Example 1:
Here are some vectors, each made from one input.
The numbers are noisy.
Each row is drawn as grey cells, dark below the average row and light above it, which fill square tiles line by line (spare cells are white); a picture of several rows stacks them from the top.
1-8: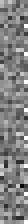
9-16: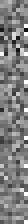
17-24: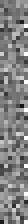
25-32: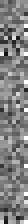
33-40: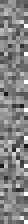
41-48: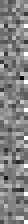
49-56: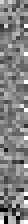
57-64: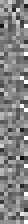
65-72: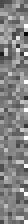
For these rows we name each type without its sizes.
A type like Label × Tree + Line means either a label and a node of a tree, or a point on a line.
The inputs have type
Bool × Line.
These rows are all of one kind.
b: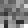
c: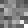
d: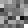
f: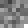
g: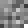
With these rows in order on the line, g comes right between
b and f.
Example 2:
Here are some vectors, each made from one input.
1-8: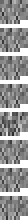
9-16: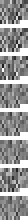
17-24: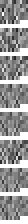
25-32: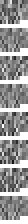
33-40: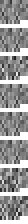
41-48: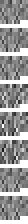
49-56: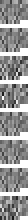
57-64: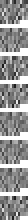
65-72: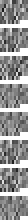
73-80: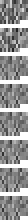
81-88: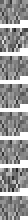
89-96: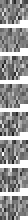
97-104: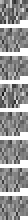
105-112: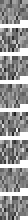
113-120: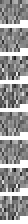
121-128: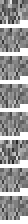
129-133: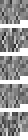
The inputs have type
Line10 + Line13.
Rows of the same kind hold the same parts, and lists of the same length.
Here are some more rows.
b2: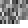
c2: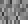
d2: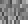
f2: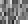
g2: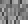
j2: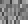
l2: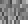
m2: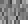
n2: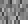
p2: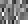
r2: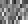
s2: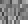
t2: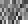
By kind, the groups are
b2, f2, p2, r2, t2
c2, d2, g2, j2, l2, m2, n2, s2

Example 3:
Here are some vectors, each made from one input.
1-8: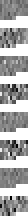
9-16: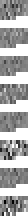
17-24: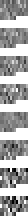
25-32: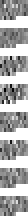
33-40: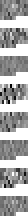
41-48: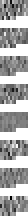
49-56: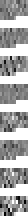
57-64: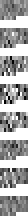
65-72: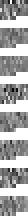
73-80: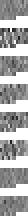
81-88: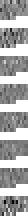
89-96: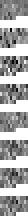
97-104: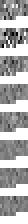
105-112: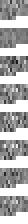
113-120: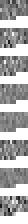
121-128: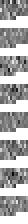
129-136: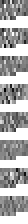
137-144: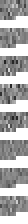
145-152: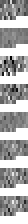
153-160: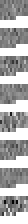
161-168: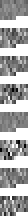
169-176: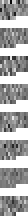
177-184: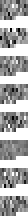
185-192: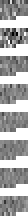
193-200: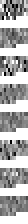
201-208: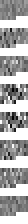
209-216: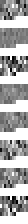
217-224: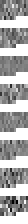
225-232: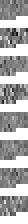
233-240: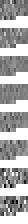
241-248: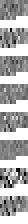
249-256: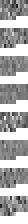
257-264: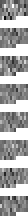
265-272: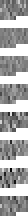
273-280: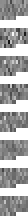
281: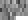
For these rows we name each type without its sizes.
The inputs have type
List(Circle).
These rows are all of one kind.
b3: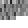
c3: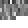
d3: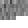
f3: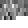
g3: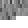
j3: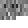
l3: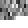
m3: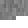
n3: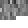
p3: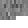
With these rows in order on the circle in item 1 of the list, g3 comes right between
f3 and n3.
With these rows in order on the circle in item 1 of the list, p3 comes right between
j3 and n3.
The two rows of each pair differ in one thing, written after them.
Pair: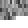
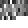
the place on the circle in item 1 of the list
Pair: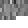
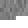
the place on the circle in item 1 of the list
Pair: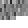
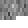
the place on the circle in item 1 of the list
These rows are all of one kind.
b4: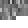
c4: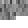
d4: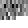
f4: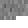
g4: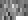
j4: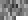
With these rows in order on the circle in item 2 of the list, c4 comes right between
f4 and g4.
